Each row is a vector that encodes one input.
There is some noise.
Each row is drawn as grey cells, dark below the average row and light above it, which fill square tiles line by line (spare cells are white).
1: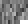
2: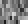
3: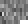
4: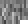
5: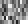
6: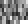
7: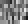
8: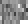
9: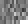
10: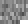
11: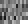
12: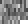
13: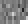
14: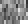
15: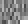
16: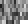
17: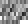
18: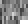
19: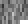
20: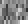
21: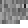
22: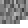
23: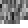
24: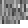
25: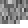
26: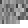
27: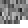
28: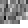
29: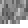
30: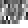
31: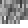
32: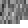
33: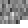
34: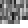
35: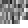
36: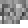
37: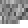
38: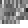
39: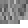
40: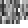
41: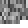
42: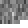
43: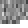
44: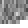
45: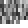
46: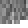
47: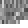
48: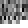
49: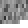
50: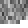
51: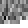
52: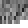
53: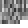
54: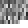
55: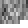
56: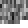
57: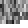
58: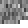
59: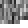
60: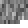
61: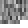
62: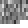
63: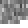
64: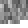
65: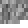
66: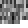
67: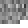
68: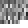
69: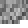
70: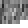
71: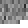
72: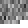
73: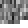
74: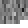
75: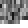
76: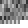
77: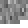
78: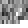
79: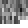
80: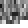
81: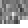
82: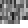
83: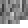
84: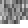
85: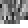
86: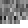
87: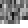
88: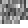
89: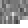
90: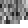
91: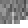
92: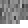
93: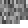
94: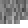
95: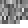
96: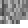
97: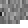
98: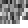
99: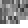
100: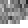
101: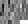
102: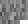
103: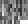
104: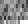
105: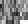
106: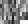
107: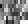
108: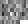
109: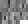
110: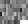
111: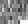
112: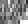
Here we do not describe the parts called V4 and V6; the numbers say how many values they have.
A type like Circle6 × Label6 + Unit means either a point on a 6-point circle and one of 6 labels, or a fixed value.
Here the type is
(Bool × Bool × Bool + V4) × V6 + Line5.
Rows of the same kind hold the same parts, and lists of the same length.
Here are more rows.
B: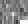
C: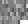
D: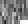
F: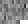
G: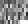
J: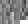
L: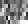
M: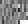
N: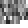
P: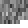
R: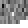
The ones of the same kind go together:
B, D, J, P, R
C, F, M
G, L, N

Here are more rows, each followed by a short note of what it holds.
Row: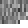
three true/false values and a value of V6
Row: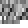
three true/false values and a value of V6
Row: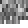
three true/false values and a value of V6
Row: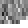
three true/false values and a value of V6
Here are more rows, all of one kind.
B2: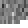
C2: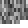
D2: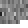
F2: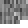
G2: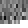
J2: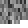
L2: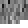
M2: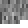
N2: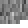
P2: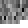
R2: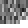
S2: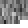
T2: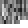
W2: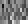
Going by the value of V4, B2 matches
J2, L2 and W2.
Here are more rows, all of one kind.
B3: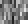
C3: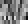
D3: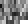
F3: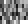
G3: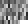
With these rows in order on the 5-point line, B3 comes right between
C3 and D3.
